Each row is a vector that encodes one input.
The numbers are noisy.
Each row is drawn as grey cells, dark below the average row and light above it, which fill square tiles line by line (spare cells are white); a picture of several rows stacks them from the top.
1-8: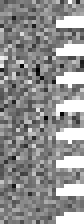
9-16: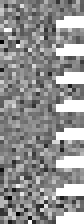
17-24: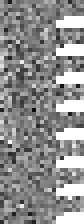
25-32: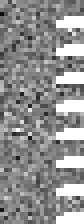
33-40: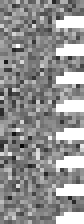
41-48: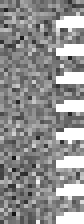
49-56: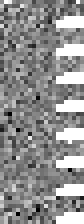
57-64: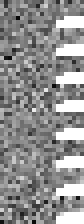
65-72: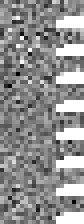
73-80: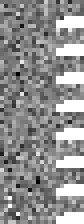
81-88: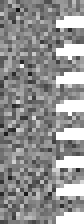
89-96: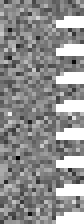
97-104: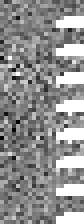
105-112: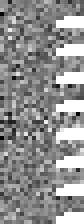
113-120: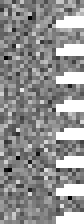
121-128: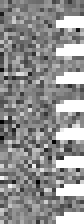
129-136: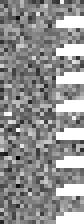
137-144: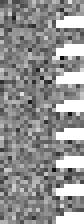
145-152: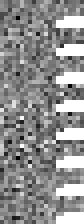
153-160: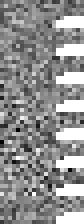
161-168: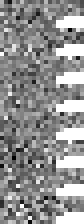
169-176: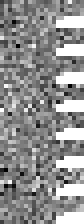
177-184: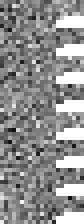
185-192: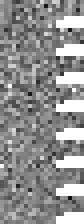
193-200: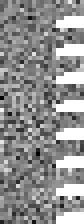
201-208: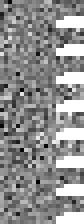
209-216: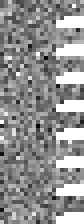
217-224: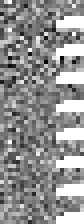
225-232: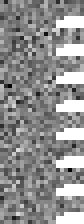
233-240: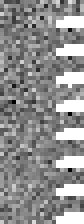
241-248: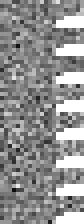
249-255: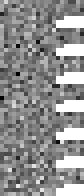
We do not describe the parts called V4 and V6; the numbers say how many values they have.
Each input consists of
one of 7 labels, a node of a 10-node tree and a value of V4, together with either a point on an 8-point circle, or a value of V6.
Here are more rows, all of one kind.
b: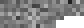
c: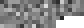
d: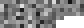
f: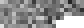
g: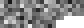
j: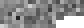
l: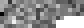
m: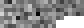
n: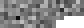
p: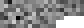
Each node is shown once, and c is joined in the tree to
g and j.
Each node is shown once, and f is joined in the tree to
m.
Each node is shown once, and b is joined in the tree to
d and m.
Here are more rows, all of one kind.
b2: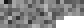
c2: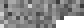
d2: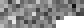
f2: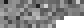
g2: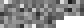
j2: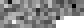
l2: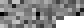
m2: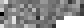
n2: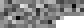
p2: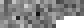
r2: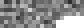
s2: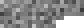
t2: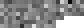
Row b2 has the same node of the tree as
d2, j2, n2 and p2.
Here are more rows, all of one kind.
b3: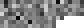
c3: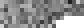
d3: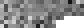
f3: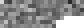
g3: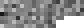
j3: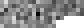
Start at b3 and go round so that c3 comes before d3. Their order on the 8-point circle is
b3, c3, f3, g3, d3, j3.
